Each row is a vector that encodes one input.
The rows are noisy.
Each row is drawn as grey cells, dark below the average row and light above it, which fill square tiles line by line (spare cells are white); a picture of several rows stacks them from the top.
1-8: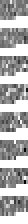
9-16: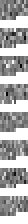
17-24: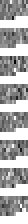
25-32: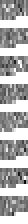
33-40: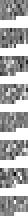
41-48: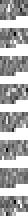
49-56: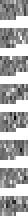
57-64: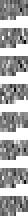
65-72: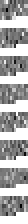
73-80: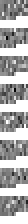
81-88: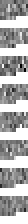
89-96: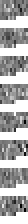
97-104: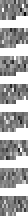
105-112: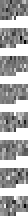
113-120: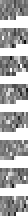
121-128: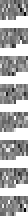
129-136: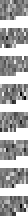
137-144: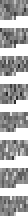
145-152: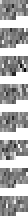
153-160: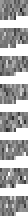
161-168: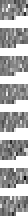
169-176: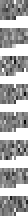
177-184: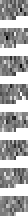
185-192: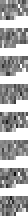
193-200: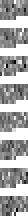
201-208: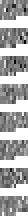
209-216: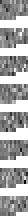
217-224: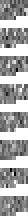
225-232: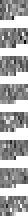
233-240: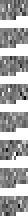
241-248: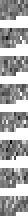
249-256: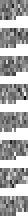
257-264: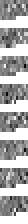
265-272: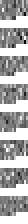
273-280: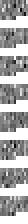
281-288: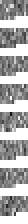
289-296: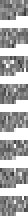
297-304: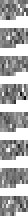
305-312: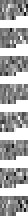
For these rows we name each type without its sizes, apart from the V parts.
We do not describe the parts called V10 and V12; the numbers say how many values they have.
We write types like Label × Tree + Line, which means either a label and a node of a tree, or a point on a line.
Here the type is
(Bool × Bool × Bool × Bool × Bool + V10) × (Line + V12).
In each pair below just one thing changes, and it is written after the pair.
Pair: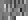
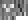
one of the five true/false values
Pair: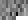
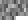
one of the five true/false values
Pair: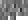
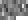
the place on the line
